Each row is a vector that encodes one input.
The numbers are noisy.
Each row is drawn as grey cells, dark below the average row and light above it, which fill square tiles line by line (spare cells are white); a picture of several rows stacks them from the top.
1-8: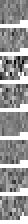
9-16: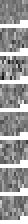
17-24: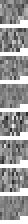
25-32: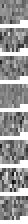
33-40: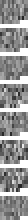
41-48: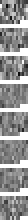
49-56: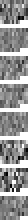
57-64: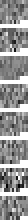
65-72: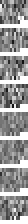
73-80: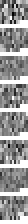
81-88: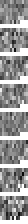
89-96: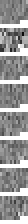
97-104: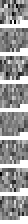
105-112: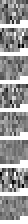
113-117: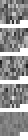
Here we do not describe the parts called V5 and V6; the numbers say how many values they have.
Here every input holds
a point on each of two 4-point lines and four true/false values, together with either a fixed value, or a value of V5 and a value of V6.
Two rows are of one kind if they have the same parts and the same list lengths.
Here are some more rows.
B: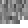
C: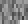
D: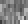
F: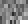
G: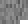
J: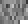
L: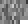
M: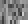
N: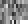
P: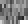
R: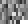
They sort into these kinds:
B, D, N, R
C, F, G, J, L, M, P

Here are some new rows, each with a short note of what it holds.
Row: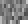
a point on each of two 4-point lines and four true/false values
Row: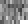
a point on each of two 4-point lines and four true/false values
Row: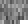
a point on each of two 4-point lines, four true/false values, a value of V5 and a value of V6
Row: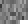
a point on each of two 4-point lines, four true/false values, a value of V5 and a value of V6
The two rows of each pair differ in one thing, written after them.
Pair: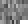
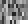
the value of V6
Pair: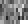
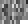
the place on one of the two 4-point lines
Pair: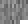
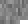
the place on one of the two 4-point lines
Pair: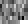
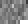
the value of V5
